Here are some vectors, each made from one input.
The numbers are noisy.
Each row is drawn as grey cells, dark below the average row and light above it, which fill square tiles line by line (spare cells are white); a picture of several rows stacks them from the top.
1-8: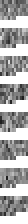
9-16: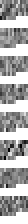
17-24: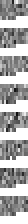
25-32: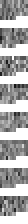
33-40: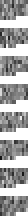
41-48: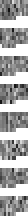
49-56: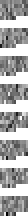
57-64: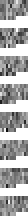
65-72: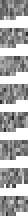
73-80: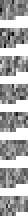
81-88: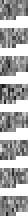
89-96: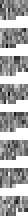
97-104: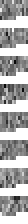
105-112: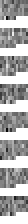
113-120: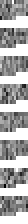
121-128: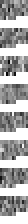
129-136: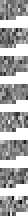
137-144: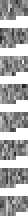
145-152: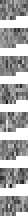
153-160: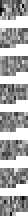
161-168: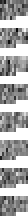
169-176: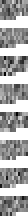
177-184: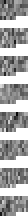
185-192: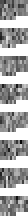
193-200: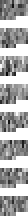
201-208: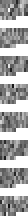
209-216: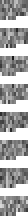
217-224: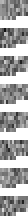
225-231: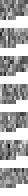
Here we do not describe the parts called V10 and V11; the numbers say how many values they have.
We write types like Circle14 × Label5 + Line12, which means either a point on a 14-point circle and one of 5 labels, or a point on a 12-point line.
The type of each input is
(Bool × Bool × Bool × Bool + Unit) × (Line7 + V10 × V11).
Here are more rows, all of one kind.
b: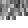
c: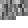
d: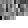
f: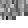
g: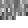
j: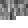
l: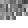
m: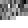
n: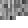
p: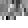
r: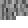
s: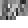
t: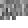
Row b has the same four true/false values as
d, l, m and p.
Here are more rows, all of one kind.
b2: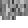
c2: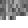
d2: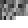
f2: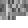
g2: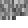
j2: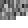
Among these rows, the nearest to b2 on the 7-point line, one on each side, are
c2 and f2.
